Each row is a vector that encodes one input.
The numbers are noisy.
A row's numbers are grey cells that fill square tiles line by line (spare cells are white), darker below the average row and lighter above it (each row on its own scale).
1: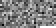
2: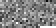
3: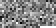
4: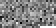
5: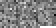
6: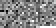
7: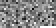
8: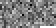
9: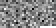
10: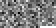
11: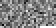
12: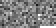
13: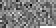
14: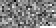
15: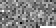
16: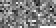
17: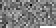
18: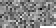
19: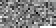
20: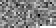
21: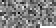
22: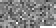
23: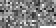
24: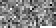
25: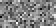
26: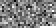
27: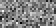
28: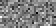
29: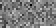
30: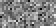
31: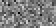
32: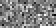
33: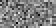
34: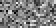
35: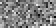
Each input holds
a node of an 8-node tree.
